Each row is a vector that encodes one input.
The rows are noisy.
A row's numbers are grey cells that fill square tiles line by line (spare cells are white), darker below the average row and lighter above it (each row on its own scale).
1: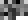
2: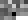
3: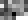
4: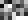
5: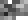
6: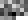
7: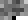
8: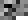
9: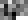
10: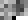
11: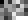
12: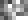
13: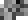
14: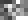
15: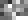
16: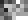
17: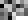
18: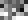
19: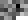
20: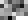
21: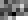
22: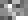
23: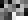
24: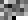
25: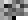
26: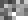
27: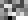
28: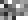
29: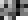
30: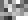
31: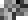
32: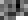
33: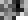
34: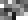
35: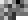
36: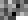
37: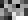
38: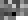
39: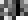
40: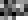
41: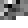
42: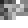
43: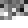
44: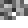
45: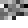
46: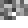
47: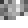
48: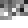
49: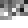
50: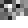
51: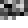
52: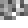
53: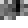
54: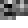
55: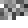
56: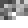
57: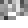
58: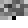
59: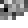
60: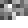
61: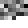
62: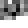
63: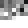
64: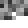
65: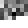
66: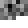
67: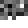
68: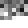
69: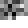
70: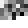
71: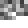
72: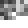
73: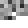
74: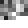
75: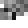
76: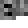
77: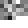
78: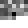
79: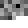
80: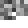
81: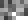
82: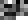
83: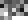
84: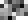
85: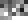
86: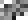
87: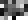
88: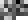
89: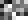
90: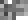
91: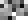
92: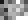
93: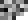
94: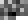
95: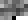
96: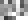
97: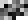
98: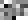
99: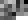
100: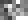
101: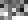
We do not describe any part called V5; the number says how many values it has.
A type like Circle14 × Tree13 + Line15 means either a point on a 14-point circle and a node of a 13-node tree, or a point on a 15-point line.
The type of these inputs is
List2(Bool × V5).
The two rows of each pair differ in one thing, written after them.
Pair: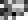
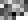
the value of V5 in item 1 of the list
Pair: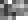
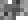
the true/false value in item 1 of the list
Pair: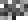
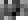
the true/false value in item 1 of the list
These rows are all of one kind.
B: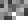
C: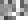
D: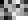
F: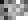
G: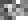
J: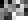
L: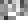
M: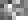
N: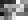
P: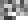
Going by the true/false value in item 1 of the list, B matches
C, L and P.
